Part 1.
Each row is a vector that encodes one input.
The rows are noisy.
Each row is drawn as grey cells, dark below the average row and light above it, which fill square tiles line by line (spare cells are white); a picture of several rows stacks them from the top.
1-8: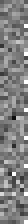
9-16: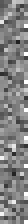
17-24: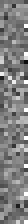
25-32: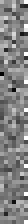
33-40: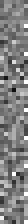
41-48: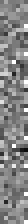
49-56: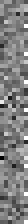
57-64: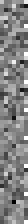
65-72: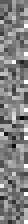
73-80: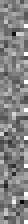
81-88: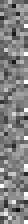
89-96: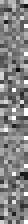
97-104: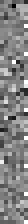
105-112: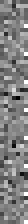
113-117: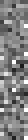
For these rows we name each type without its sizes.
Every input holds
a point on a circle and a point on a line, together with either a point on a circle, or a fixed value.
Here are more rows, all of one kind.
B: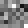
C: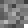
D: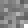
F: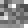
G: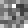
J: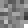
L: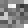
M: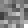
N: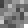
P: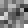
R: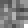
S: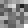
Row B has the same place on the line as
F, L, P and S.
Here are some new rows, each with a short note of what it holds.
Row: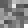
a point on each of two circles and a point on a line
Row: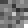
a point on a circle and a point on a line
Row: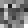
a point on a circle and a point on a line
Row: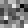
a point on a circle and a point on a line
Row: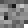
a point on each of two circles and a point on a line
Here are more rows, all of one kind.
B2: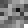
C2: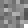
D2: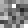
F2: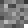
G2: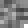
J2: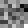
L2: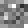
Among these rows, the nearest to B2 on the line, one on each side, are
G2 and L2.
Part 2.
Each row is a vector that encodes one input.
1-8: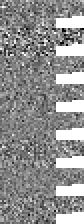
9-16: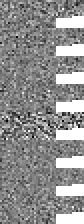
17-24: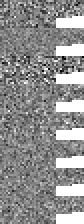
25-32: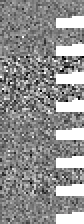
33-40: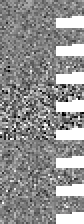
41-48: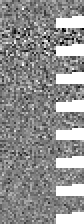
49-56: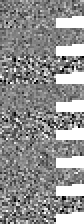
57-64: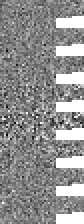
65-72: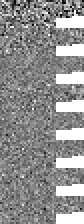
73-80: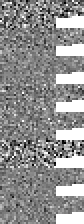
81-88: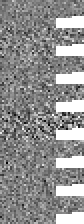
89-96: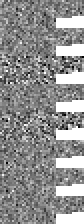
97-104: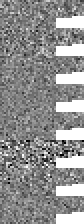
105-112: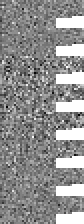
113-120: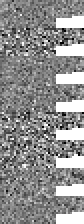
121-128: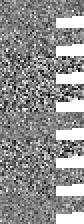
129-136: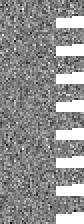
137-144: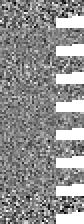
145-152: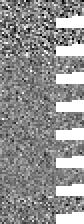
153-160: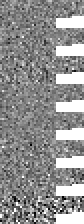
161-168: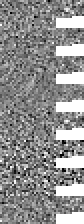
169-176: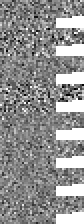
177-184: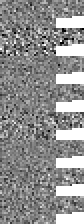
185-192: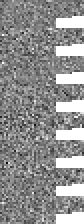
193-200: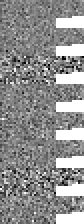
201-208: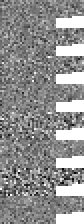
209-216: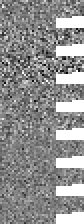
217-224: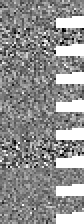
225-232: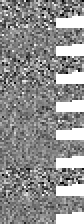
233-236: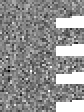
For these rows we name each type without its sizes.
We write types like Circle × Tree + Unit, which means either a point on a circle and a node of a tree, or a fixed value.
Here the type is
Bool × Bool × Bool × Bool × (Circle + Unit) + Line.
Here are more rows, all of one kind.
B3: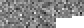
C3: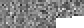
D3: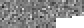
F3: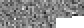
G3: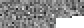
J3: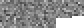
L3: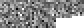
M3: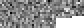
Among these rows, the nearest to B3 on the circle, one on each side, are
L3 and M3.
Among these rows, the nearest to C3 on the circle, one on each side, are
D3 and J3.
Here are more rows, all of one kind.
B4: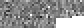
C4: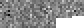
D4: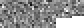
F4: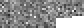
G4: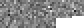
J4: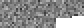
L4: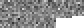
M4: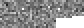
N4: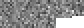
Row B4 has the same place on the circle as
C4, F4 and N4.
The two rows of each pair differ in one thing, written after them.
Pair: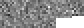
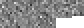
the place on the circle
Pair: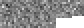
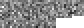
one of the four true/false values
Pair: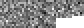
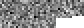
the place on the circle
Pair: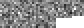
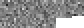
the place on the circle
